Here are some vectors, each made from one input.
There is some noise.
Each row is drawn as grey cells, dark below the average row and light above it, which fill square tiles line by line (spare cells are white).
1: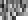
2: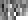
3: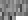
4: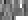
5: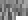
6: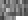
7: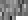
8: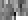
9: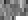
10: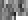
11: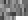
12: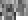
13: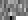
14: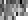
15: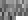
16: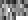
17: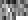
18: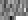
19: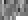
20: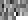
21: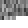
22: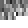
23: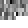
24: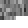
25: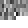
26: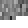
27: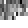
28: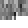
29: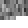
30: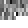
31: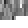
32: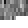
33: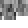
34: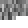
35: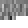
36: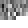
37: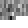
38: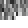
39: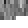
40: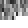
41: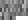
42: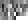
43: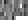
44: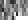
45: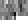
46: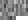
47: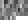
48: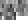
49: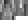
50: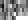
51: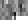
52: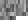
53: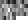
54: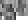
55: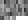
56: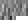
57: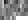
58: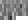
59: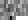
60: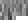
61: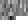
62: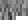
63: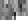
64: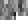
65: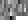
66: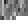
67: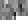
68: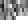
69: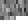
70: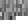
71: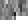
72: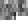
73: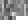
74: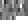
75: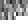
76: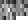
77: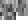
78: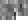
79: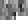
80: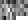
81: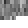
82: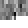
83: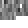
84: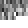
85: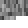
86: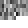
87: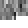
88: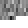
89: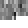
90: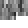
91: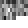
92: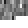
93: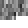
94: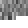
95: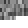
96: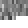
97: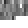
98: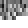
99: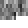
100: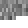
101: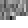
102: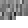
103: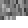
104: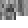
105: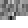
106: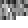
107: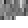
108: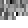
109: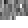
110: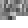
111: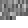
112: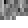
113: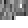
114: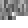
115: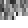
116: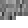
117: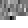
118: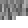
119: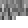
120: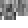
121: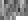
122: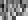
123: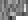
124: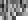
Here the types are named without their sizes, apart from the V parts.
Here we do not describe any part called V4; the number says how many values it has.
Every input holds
either a true/false value and a value of V4, or a list of points on a line.
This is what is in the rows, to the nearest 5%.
About 20% of them hold a true/false value and a value of V4. The rest are lists of points on a line.
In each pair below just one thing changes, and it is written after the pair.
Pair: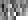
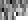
the true/false value
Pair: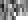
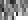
the true/false value
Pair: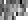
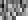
the true/false value
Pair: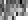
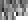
the value of V4
